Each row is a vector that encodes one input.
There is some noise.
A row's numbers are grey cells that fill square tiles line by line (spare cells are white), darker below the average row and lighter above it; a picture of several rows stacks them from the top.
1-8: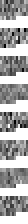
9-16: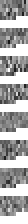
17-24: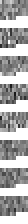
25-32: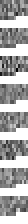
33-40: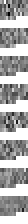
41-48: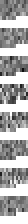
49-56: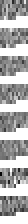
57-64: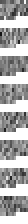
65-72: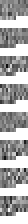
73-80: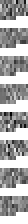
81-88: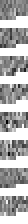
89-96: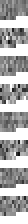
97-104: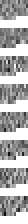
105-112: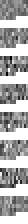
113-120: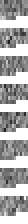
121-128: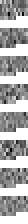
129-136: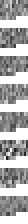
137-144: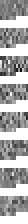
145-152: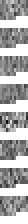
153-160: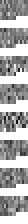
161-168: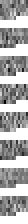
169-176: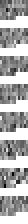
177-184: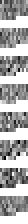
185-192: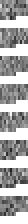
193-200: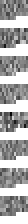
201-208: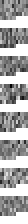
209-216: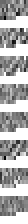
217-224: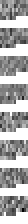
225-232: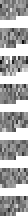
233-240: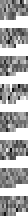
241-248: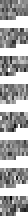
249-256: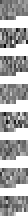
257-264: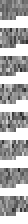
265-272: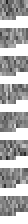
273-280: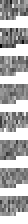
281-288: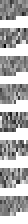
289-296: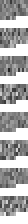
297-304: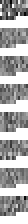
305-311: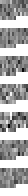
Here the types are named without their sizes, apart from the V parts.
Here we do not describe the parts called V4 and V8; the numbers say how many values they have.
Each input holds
either a value of V4 and a value of V8, or a list of points on a line.
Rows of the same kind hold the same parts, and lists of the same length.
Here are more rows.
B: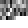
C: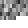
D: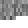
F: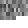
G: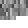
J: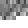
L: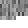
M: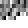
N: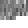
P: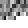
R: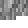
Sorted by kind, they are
B, G, L
C
D, N, R
F, J, M, P

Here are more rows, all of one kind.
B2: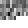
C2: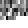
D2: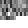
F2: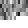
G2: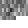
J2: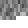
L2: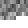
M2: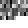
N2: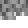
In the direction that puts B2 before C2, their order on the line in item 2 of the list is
J2, M2, B2, F2, G2, C2, N2, D2, L2.
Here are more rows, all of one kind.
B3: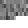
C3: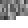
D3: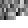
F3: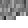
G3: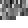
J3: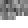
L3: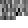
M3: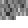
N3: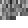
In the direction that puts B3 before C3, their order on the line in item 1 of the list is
B3, C3, D3, G3, L3, N3, F3, M3, J3.
